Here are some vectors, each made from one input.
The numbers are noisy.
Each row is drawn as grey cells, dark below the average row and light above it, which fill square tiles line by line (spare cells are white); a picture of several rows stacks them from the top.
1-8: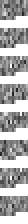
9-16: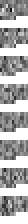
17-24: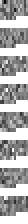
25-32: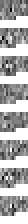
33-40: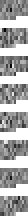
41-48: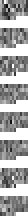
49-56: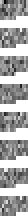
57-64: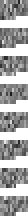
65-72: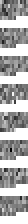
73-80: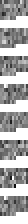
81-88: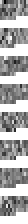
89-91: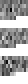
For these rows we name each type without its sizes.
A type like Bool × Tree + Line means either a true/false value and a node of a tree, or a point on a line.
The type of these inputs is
(Bool × Bool × Bool + Label) × Line.
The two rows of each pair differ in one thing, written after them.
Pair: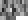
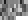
the label
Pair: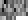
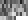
the label
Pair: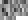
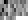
the place on the line
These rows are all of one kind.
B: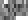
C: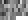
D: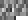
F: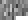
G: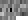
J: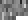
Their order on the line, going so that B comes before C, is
B, F, J, C, G, D.
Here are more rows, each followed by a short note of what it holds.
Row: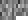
a point on a line and three true/false values
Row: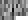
a point on a line and three true/false values
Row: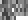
a label and a point on a line
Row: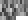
a label and a point on a line
